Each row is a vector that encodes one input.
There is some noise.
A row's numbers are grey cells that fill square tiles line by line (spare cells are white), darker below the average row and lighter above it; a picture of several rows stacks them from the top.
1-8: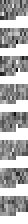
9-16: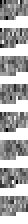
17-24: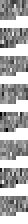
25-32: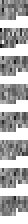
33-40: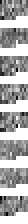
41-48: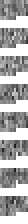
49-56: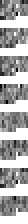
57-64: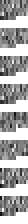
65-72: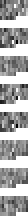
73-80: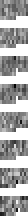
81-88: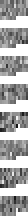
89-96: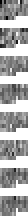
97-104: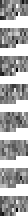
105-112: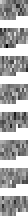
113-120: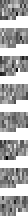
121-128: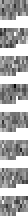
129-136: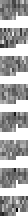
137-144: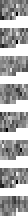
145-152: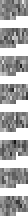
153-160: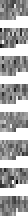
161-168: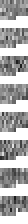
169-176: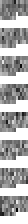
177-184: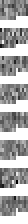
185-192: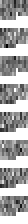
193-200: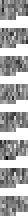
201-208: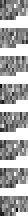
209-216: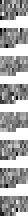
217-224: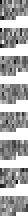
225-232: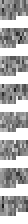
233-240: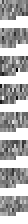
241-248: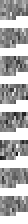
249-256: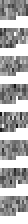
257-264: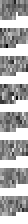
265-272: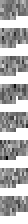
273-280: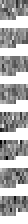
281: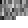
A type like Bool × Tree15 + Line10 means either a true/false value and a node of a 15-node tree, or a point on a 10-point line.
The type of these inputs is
(Bool × Bool × Bool + Unit) × Line10 + Tree12.
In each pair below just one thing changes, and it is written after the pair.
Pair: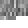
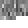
one of the three true/false values
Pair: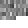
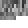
the place on the 10-point line
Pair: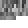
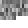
one of the three true/false values
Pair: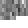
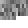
the place on the 10-point line
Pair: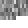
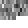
one of the three true/false values
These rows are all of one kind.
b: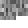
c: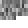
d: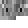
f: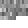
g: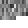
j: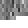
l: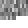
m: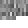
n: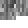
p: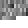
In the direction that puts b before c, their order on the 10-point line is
j, n, b, c, l, d, f, m, p, g.
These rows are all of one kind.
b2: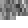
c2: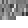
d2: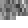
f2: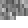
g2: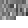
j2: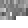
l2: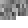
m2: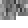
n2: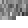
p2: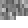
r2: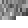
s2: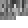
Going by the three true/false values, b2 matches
d2 and n2.
